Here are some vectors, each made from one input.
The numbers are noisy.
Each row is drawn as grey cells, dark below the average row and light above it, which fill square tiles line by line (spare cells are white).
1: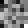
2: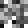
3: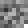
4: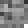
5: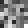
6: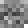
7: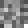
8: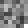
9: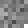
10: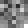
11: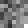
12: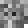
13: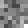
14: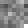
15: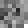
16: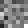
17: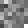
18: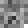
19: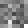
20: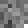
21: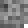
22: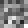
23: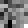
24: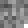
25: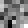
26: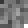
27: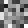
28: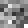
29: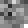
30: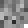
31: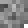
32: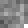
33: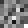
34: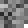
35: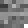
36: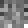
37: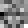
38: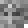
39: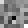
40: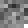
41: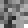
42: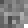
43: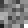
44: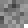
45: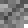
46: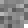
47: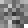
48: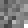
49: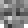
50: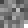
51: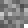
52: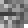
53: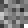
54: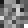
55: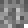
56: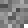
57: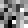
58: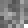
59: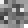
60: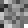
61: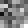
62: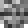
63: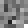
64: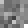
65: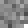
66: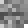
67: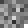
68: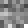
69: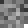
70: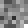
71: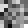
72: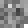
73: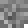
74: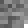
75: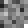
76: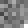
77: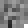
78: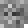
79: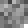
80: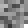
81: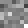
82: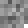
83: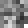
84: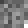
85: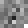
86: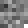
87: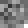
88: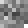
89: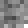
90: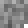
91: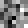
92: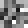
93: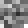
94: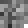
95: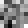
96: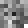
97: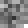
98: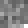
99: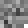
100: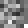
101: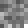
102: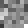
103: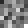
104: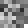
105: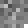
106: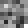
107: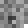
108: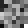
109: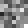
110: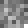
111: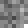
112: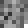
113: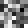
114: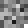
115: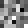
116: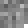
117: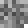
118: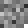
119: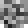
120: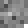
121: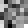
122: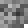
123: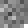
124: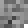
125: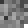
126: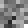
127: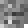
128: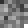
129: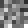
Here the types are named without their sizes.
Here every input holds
a point on a line, together with either a point on a circle, or a label.
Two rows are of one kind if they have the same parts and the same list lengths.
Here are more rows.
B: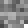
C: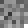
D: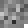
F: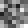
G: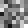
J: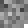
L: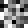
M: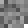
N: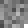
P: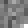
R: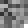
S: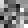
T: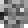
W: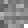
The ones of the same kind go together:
B, C, D, F, G, J, L, M, N, P, R, S, W
T

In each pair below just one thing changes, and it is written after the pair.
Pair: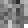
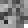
the place on the line
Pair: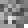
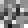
the place on the line
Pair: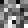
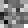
the place on the circle
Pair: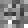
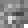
the place on the circle
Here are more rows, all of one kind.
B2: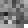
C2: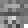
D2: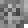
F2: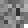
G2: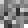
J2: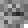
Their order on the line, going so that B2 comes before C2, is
G2, D2, F2, J2, B2, C2.
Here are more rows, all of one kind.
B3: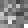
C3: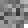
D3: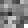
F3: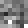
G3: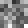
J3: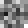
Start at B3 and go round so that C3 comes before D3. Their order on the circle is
B3, C3, D3, G3, F3, J3.
